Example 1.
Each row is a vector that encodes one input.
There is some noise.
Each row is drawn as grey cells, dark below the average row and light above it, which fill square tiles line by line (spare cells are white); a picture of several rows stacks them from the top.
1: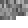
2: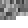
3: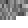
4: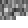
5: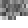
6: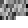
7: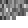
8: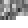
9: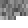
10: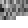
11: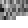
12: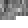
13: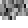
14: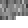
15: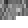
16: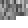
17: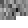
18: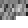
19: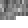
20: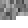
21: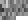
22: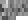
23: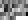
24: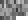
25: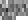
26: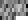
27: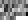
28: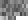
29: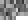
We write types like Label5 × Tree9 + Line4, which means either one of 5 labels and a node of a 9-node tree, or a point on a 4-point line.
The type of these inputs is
Line6.
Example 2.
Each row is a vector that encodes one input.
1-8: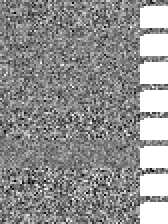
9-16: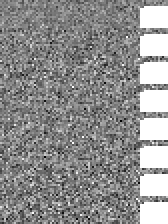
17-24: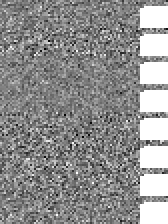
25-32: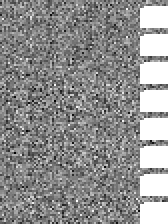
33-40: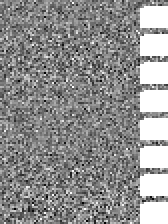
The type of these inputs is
Tree8.
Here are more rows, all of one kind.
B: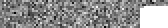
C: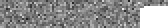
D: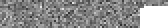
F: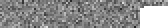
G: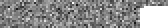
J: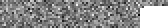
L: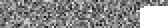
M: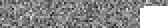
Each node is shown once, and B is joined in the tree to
C.
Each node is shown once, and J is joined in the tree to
M.
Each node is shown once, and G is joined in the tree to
D and L.
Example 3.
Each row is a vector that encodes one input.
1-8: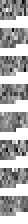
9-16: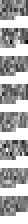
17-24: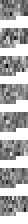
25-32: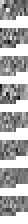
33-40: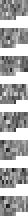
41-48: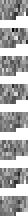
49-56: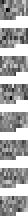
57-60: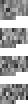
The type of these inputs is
Bool × Bool × Bool.
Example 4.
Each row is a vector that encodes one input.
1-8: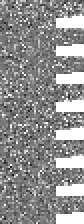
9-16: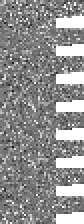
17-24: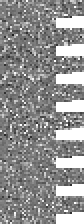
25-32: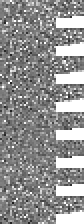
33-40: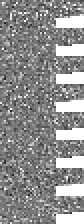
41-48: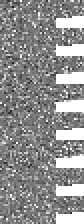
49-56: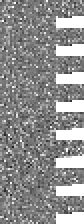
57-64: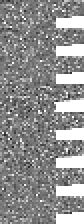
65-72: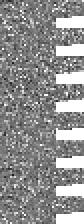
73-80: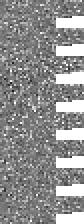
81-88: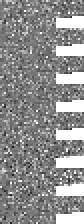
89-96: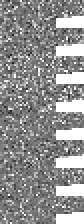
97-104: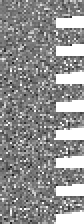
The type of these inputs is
Circle11.
